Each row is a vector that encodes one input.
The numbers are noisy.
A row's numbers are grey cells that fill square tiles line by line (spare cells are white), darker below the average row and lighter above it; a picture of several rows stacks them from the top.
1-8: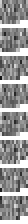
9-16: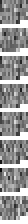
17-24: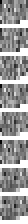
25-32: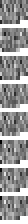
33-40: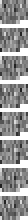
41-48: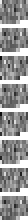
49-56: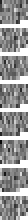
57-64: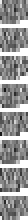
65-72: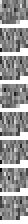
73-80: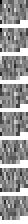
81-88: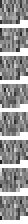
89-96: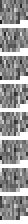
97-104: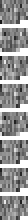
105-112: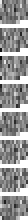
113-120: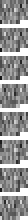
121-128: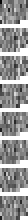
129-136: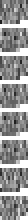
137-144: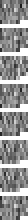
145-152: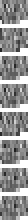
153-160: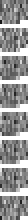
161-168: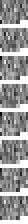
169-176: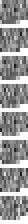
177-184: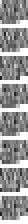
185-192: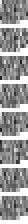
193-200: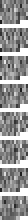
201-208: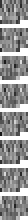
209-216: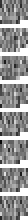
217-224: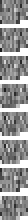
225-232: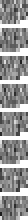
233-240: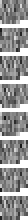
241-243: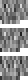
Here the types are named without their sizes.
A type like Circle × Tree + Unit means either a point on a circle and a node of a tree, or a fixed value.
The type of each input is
Bool × (Tree + Unit).
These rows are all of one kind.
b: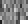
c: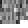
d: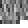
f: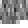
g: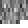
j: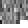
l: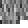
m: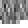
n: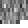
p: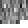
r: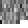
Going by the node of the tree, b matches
f and j.
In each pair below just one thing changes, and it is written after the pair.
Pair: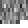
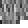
the node of the tree
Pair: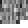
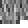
the node of the tree
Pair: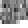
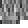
the true/false value
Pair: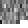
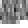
the true/false value
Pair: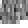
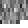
the true/false value
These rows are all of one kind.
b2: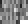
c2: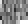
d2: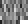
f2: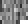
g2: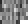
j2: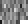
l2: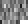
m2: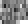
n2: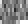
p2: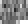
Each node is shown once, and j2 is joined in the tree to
l2 and n2.
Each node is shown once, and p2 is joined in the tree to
d2 and n2.
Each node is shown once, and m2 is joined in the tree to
d2.
